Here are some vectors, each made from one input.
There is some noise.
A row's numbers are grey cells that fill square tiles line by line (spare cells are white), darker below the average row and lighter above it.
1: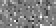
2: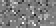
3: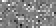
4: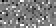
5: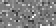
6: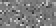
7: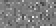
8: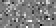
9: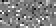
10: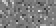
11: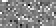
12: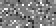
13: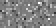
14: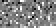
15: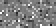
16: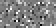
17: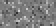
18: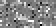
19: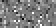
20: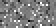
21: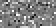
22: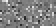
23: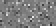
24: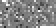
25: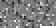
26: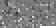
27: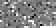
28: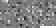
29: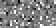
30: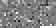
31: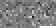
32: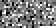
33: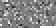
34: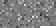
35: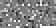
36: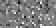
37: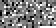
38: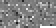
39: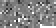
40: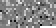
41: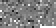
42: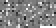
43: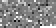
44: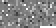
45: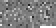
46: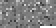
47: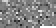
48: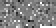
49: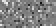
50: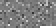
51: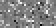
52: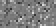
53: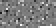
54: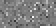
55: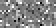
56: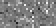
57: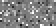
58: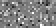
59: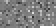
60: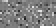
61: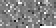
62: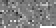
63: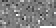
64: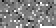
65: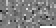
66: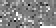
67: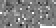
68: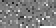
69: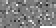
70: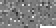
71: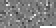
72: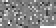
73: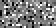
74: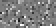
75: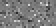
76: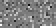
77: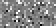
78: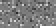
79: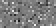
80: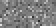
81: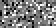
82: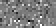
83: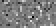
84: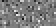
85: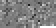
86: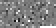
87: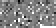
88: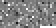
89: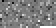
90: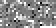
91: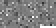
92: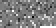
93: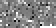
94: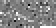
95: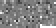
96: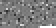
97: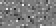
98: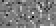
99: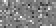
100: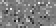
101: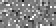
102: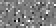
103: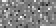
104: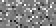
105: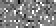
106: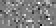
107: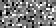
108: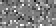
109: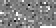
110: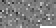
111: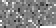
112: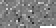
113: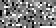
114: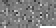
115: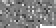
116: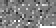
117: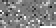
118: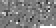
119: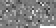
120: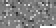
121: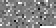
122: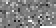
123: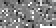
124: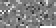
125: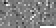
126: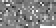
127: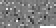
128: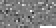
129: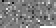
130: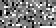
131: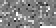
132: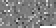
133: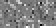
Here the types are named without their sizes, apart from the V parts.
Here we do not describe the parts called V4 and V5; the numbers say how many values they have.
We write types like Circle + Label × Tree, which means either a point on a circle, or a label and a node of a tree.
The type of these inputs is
(Bool × V5 + V4) × Label + Unit.
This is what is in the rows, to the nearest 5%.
About 5% of them hold a fixed value. The rest hold a label, together with either a true/false value and a value of V5, or a value of V4.
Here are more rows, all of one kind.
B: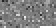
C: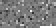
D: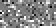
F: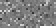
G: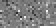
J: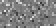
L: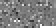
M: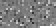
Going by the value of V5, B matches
D and F.
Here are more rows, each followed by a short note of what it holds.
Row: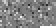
a label and a value of V4
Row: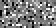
a fixed value
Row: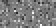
a label, a true/false value and a value of V5
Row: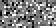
a fixed value
